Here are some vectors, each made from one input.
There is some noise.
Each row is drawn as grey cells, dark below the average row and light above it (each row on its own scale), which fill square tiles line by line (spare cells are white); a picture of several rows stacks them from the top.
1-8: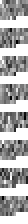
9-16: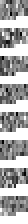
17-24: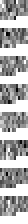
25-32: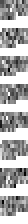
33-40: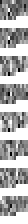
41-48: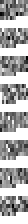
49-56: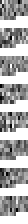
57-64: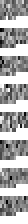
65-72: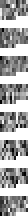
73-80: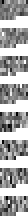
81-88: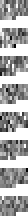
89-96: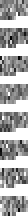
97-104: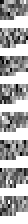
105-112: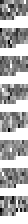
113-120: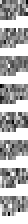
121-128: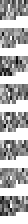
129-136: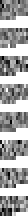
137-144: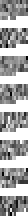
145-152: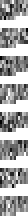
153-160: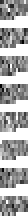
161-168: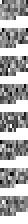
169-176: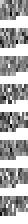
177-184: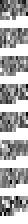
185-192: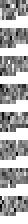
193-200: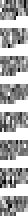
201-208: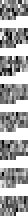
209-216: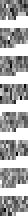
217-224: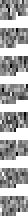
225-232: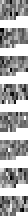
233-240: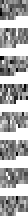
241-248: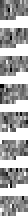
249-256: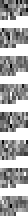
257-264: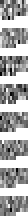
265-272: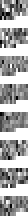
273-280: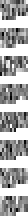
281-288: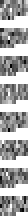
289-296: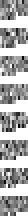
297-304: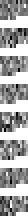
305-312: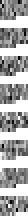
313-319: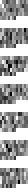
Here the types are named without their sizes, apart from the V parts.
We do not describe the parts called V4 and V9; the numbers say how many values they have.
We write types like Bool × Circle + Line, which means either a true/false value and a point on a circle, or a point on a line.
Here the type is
(Bool × V4 + V9) × Label.
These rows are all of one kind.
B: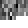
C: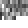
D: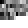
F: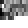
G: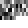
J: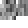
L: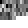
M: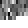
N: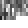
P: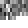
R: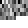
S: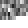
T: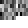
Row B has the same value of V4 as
F and P.
